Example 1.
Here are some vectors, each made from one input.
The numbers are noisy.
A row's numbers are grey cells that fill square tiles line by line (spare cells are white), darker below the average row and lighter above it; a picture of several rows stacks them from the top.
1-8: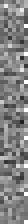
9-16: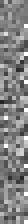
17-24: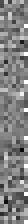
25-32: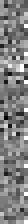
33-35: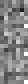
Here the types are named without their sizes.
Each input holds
a point on a line.
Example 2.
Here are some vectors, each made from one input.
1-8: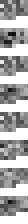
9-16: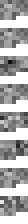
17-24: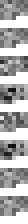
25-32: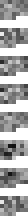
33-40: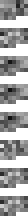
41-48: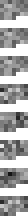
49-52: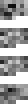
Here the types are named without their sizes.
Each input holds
a point on a line.
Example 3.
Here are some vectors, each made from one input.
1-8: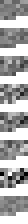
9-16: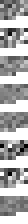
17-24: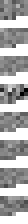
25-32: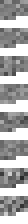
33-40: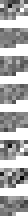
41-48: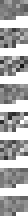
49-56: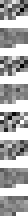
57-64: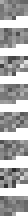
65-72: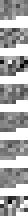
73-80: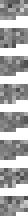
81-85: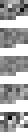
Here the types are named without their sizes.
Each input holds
three true/false values.
